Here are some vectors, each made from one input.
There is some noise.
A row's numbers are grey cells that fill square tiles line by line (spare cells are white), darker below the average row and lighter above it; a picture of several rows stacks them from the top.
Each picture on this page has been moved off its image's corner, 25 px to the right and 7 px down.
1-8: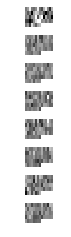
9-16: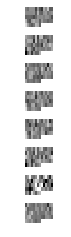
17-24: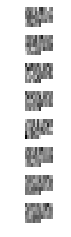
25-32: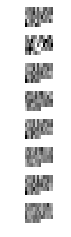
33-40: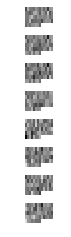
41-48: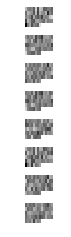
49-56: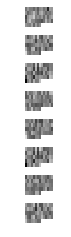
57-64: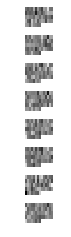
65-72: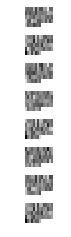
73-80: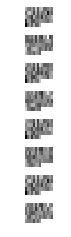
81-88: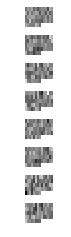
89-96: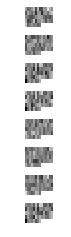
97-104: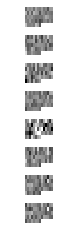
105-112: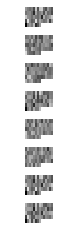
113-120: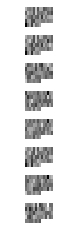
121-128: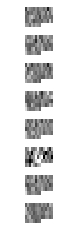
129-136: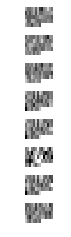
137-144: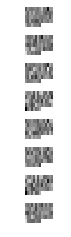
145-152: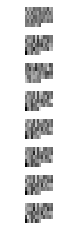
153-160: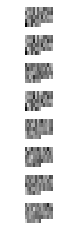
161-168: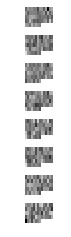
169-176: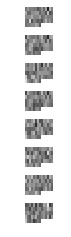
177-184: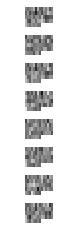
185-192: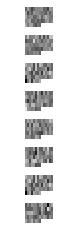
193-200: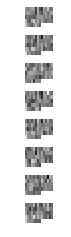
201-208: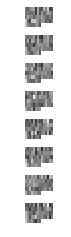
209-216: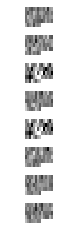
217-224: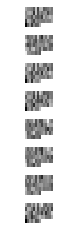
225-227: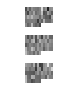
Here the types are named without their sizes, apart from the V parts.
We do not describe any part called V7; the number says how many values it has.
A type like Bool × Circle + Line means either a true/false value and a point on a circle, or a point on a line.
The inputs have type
List(Line × V7).
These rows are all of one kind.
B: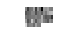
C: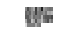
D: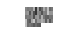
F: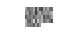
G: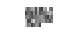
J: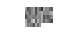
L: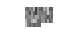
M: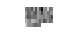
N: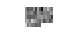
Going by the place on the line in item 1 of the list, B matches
C, F and J.
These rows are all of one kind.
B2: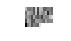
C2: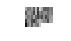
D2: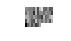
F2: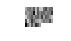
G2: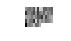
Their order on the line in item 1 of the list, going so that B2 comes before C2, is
B2, C2, F2, D2, G2.
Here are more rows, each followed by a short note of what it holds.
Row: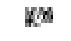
the empty list
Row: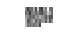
a list of two items
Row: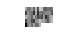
a list of one item
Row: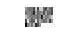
a list of one item
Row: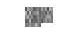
a list of three items
